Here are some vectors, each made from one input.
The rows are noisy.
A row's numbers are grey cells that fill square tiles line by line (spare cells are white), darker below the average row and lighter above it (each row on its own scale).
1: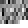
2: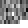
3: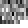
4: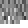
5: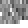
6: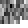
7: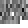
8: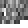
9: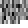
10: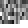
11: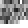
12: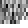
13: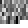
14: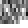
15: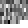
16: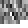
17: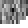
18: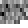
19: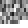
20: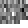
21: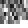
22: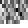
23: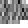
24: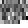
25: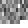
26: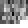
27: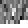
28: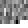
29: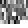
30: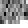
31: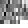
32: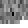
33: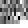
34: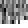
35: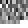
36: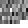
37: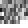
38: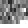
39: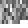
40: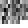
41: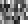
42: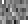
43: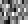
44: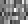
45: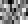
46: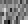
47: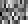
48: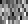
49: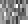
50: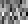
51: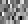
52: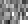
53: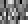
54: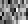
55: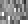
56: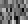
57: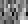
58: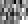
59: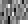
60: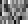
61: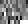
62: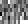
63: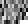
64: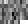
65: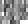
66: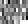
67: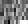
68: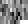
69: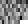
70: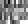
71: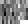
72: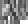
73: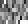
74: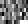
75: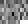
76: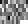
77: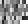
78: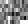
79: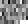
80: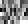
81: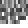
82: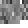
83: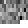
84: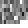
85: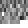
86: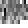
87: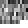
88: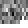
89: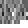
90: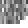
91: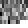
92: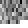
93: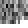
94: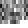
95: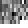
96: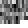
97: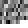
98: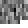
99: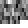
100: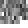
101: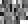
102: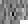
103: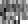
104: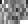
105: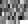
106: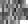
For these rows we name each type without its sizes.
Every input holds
a point on a line and a node of a tree, together with either a point on a circle, or a fixed value.
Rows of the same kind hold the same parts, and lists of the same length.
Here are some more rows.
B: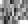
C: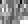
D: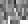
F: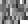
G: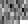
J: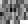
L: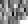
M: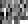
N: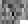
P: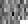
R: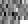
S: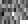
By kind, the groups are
B, D, F, R, S
C, G, J, L, M, N, P

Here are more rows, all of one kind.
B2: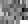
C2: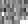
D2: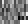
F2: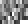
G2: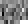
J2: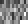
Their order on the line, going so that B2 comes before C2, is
F2, D2, B2, C2, J2, G2.
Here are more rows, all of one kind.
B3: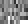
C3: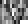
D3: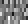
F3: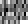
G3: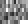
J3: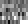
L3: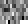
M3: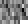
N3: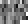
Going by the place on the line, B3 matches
D3 and G3.
